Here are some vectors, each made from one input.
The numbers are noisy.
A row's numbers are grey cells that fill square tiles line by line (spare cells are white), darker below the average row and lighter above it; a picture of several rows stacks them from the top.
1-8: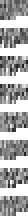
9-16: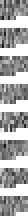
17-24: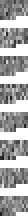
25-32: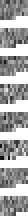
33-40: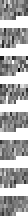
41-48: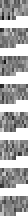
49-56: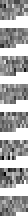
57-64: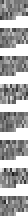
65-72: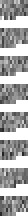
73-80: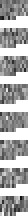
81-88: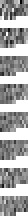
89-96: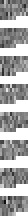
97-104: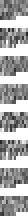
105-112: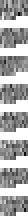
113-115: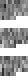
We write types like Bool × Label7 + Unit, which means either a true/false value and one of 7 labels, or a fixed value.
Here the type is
List2(Line7).
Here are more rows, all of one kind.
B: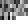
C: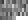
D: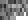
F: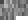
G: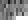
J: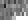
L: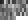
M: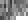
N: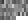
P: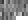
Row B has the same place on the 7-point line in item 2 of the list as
G, L and P.
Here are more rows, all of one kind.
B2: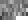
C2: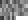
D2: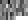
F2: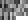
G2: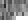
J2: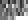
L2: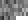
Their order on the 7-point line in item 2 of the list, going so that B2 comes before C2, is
B2, L2, G2, F2, D2, C2, J2.
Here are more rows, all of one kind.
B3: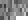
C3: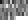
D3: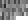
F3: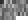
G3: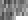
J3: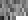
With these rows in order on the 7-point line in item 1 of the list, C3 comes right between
F3 and J3.
